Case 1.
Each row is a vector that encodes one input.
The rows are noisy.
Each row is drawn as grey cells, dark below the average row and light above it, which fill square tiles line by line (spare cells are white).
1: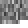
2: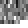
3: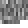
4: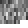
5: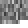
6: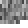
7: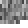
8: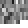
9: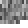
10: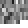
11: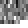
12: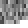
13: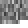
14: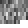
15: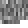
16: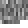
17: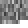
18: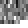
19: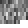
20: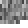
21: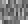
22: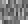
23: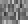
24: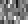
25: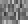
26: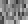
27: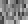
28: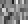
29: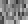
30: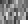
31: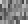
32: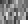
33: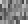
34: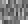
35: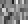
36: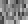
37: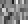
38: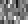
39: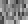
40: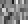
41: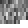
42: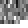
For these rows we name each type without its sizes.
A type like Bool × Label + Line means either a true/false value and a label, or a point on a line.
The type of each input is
Line.
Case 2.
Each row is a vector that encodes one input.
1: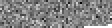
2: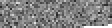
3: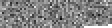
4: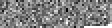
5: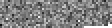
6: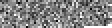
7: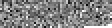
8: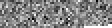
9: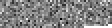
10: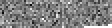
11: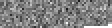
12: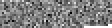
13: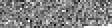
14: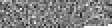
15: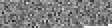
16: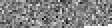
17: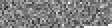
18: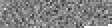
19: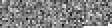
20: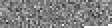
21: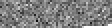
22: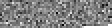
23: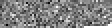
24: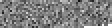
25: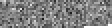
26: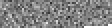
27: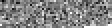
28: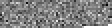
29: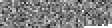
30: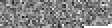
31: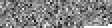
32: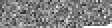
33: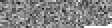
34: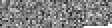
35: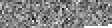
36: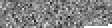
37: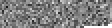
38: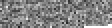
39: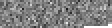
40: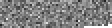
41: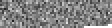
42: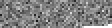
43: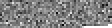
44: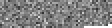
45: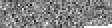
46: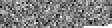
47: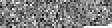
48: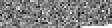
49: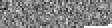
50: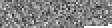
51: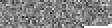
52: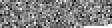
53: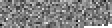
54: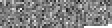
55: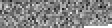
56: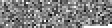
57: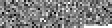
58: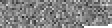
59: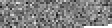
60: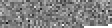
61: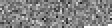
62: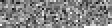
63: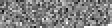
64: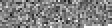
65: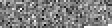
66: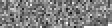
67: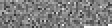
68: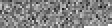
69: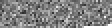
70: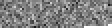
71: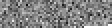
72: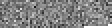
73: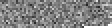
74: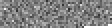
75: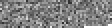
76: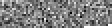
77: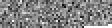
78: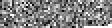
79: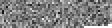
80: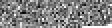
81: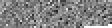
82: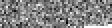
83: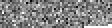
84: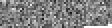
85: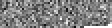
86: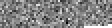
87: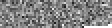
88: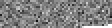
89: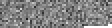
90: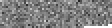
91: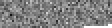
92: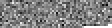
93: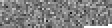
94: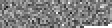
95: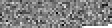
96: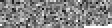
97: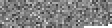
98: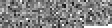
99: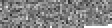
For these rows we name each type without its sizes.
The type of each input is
Line × Line.
